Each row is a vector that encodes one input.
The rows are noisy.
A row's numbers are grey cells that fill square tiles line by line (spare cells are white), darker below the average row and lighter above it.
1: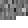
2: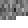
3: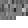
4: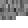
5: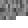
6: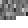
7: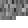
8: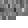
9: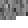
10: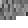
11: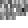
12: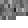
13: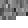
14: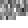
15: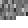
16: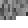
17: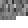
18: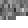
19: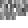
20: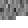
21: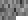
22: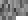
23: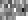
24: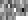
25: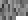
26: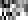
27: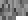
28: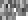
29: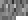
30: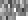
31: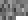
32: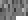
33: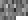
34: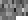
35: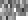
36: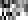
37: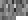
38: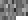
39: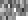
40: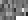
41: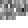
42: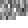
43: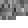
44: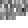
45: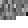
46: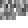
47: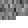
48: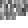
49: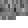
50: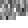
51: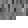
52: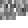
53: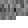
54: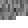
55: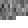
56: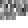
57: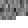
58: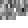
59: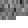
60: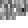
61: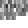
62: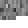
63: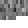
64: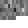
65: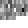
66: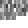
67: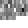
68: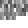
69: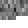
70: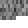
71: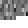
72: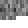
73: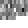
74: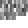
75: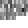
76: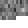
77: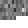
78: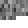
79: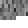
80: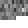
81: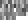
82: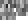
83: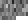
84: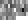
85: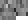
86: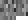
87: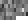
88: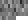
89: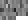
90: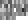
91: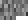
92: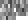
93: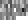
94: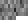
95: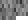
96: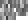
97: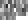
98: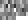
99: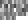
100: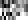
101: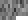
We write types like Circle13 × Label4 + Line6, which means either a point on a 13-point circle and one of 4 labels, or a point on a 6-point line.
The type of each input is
List2(Bool × Line5).
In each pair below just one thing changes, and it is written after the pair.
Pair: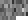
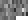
the true/false value in item 2 of the list
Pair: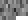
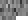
the true/false value in item 2 of the list
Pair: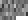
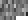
the true/false value in item 2 of the list
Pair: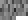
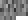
the true/false value in item 2 of the list
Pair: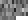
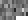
the true/false value in item 2 of the list
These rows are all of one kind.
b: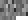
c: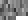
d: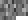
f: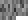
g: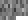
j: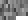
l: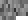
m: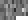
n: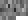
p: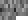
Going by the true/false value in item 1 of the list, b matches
c, d, j and l.
